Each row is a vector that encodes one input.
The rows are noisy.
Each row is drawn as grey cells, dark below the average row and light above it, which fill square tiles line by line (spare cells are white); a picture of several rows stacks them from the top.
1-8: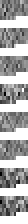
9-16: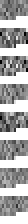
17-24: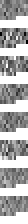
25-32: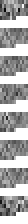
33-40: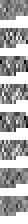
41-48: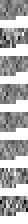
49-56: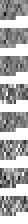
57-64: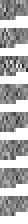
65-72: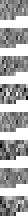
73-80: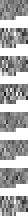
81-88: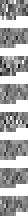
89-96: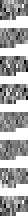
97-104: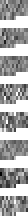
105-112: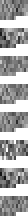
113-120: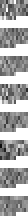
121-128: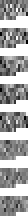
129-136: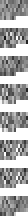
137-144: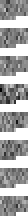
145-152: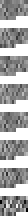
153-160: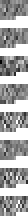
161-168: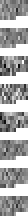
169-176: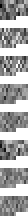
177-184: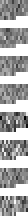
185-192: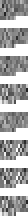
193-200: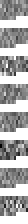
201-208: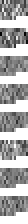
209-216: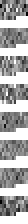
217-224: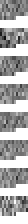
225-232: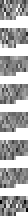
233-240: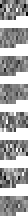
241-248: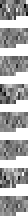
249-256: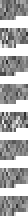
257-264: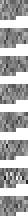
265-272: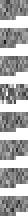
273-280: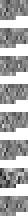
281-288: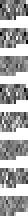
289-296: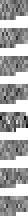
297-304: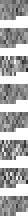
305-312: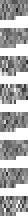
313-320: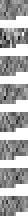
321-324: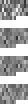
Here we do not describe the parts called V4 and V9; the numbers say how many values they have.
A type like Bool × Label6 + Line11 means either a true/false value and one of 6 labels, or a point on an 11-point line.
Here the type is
Bool × (Line6 + V4) × V9 + Line11.
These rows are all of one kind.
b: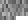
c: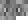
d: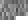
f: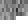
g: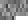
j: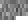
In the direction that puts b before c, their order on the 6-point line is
d, g, j, b, c, f.
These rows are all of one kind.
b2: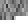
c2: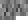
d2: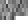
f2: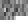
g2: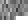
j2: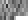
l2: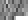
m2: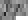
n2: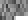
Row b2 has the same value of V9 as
d2, j2 and m2.
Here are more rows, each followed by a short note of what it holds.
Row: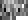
a point on an 11-point line
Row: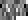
a point on an 11-point line
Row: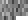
a point on a 6-point line, a true/false value and a value of V9
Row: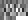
a point on an 11-point line
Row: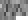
a true/false value, a value of V4 and a value of V9
